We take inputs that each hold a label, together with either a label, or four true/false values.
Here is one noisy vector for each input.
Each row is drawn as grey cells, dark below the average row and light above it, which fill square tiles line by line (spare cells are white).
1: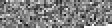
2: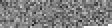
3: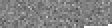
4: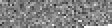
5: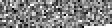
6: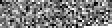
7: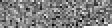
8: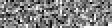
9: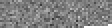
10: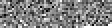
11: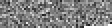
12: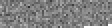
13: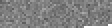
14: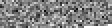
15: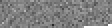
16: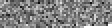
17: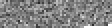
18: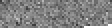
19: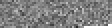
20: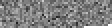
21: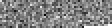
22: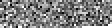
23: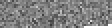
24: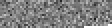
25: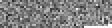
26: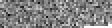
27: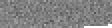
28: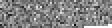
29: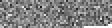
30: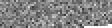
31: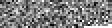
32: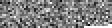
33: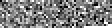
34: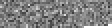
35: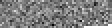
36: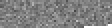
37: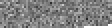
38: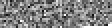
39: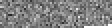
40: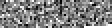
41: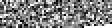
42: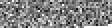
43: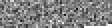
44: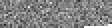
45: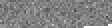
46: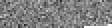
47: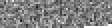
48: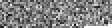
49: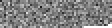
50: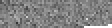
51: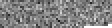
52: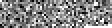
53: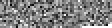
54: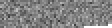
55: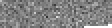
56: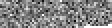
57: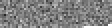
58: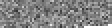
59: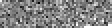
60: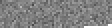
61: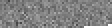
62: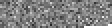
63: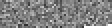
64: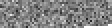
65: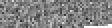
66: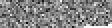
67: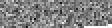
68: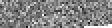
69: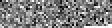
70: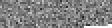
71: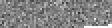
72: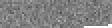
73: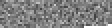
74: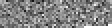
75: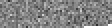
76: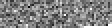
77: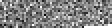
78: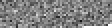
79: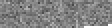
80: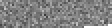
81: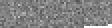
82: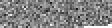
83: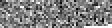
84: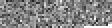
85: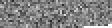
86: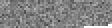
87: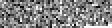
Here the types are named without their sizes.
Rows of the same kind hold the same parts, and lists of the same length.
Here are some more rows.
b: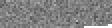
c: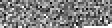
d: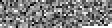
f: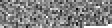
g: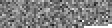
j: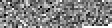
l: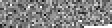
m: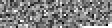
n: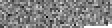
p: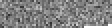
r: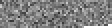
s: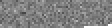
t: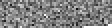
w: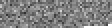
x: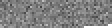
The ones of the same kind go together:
b, d, g, m, n, p, r, s, w, x
c, f, j, l, t

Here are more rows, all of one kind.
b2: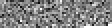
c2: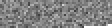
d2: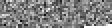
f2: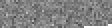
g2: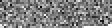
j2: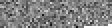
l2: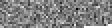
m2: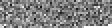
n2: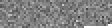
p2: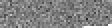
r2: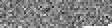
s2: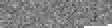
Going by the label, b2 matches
g2, n2, r2 and s2.
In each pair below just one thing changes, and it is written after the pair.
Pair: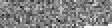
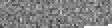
the label
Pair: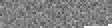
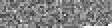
the label
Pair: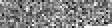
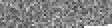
one of the four true/false values
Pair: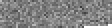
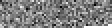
one of the four true/false values
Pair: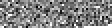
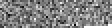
the label
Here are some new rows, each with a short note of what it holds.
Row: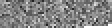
two labels
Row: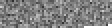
two labels
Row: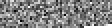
two labels
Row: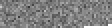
a label and four true/false values
